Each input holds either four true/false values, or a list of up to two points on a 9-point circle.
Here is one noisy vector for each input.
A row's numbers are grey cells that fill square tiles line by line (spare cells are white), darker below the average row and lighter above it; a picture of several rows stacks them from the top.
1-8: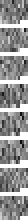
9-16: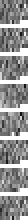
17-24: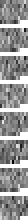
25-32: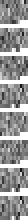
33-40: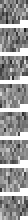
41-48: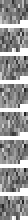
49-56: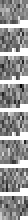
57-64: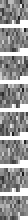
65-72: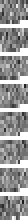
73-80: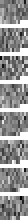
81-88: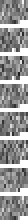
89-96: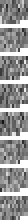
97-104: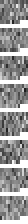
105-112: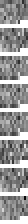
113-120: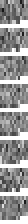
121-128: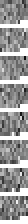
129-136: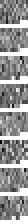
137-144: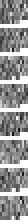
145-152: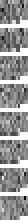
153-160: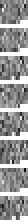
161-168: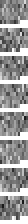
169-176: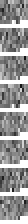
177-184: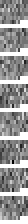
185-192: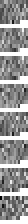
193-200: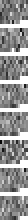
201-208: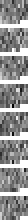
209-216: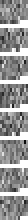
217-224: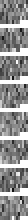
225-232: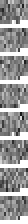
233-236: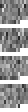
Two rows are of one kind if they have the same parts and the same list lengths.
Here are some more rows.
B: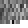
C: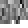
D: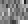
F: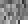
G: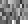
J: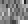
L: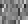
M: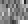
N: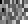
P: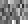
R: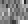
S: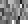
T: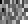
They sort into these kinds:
B
C, G, P, S
D, F, J, L, M, R
N, T

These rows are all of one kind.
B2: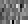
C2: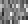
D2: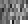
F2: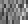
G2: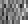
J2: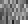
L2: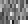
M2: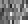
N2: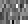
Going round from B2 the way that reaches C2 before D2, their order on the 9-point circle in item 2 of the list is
B2, J2, L2, N2, F2, G2, C2, M2, D2.
